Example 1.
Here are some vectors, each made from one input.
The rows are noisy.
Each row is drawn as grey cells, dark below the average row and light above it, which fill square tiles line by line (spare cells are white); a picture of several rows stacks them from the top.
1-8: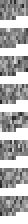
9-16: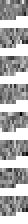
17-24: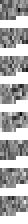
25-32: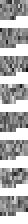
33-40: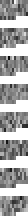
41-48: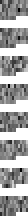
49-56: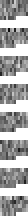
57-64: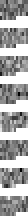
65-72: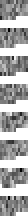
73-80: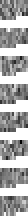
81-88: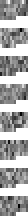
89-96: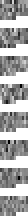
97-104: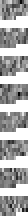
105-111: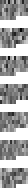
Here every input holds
either one of 10 labels and a point on a 4-point line, or a point on a 5-point line.
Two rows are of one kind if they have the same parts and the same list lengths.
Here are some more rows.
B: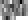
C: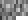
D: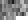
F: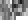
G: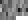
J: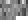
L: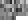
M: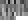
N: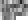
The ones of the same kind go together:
B, F, N
C, D, G, J, L, M

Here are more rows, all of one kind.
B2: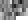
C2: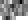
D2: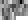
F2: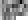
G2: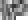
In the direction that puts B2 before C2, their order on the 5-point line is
B2, G2, F2, D2, C2.
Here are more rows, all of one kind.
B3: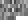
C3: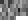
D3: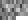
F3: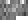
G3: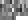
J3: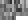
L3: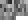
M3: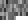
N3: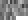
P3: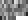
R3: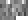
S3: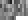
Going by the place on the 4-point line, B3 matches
P3 and R3.
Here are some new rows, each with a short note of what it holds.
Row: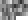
a point on a 5-point line
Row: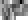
a point on a 5-point line
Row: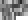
a point on a 5-point line
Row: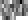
a point on a 5-point line
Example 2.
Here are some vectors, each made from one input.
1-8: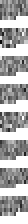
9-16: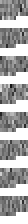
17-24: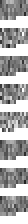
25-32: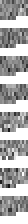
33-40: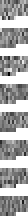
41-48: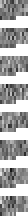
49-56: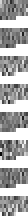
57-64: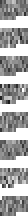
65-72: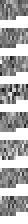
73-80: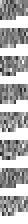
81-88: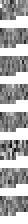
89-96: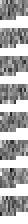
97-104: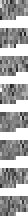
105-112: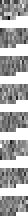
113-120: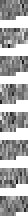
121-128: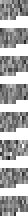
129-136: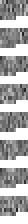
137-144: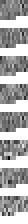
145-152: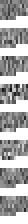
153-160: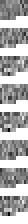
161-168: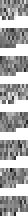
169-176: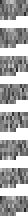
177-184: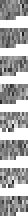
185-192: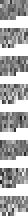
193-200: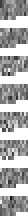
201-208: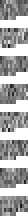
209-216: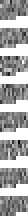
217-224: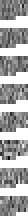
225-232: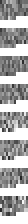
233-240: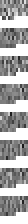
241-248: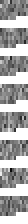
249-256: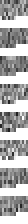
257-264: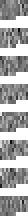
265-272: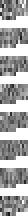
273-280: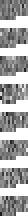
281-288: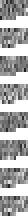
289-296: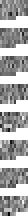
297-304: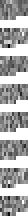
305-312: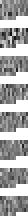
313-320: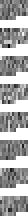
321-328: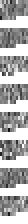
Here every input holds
either a point on a 10-point line, or a list of up to two points on an 8-point line.
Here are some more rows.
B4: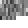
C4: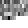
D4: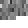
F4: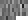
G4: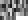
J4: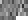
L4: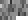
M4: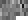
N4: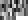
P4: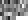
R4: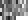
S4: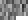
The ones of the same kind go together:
B4, J4, S4
C4, P4, R4
D4, F4, L4, M4
G4, N4

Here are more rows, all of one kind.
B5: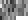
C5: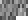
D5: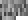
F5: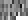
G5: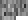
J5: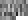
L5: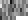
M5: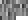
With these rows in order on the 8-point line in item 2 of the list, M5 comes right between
B5 and D5.
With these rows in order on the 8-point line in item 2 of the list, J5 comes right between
F5 and L5.
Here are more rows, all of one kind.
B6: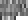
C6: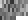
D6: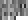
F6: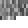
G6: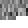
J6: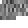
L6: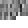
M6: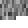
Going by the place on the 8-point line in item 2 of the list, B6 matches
F6 and M6.
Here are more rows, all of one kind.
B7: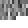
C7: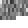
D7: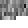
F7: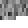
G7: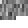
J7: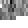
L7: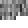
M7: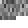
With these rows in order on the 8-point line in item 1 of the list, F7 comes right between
D7 and G7.
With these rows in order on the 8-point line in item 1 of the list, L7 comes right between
B7 and D7.
